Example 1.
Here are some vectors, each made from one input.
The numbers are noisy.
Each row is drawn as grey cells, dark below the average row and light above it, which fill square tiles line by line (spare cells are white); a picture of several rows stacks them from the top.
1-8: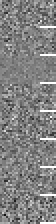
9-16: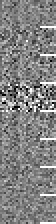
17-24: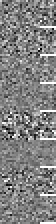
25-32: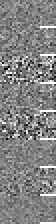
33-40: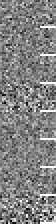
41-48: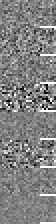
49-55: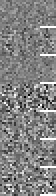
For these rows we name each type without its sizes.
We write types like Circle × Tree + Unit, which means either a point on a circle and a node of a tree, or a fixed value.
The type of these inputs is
Line.
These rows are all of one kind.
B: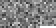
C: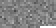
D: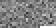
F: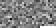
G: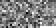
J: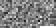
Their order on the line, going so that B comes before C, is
J, G, B, C, D, F.
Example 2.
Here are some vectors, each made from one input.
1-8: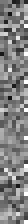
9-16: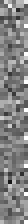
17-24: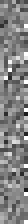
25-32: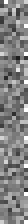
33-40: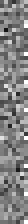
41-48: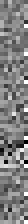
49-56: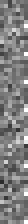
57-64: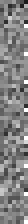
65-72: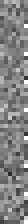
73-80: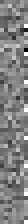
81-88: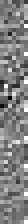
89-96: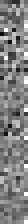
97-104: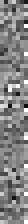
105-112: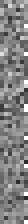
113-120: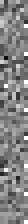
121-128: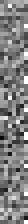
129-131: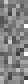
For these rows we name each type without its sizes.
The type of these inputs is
Bool × Bool × Bool.
